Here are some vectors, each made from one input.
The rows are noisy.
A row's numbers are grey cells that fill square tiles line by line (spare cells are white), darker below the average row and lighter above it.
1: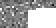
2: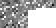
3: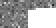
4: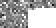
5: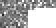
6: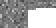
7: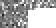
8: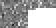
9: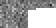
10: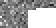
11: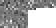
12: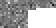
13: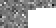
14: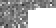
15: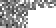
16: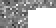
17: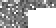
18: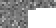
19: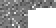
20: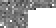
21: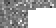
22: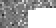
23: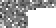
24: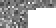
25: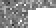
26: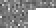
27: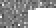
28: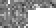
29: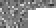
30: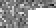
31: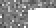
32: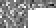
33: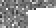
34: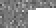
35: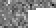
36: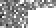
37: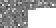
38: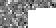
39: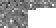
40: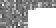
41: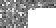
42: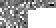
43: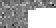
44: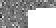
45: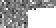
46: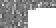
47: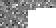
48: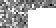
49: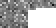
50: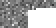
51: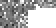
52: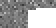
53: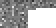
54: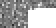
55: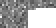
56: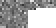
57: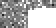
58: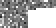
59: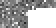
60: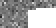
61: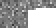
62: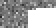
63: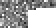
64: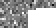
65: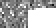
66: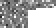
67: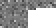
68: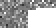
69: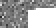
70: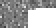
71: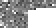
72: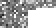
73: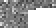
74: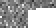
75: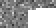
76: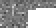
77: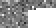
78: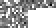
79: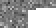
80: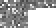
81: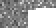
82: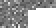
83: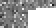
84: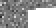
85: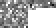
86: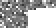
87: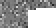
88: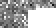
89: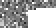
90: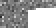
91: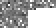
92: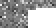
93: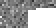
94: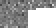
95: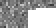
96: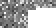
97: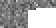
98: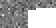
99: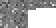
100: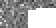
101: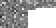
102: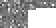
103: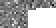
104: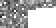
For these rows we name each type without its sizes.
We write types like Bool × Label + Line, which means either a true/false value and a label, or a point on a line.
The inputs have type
Bool × Circle + Line.
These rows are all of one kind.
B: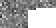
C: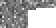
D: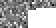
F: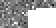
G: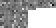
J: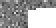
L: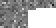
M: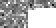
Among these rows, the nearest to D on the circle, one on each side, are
B and F.
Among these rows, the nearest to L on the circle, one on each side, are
C and G.
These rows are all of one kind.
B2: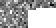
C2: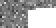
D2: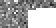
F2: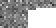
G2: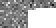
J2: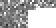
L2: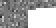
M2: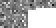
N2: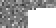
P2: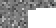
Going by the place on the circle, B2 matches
D2, G2, J2 and P2.
